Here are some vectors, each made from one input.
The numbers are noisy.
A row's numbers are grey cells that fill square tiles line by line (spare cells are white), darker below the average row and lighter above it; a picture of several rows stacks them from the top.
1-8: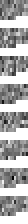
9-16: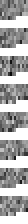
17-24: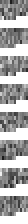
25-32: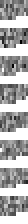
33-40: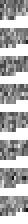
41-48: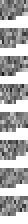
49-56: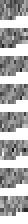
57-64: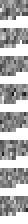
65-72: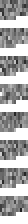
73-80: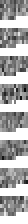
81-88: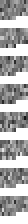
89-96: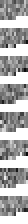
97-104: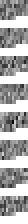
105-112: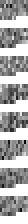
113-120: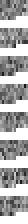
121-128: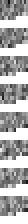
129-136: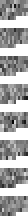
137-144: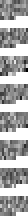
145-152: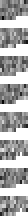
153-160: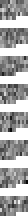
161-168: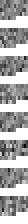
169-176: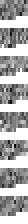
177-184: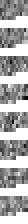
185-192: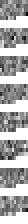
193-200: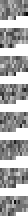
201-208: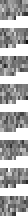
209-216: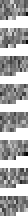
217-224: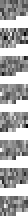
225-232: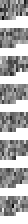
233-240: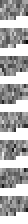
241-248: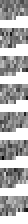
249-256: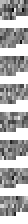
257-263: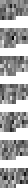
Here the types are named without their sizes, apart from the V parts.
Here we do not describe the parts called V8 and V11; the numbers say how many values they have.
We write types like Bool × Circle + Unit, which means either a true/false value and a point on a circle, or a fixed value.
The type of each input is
Bool × V11 + (Circle + Unit) × Line + V8.
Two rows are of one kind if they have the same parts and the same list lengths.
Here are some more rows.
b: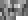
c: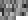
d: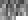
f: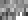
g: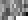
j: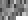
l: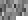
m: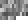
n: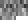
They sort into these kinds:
b, c
d, n
f, g, m
j, l

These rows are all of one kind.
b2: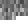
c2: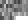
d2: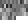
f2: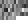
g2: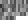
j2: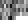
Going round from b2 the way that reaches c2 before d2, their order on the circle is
b2, f2, c2, g2, j2, d2.
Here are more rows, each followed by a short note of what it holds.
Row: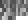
a point on a circle and a point on a line
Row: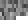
a point on a line
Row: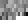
a value of V8
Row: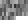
a true/false value and a value of V11
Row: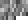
a value of V8
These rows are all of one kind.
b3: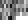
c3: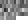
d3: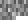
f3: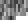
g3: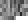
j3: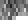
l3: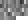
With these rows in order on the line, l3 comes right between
c3 and d3.
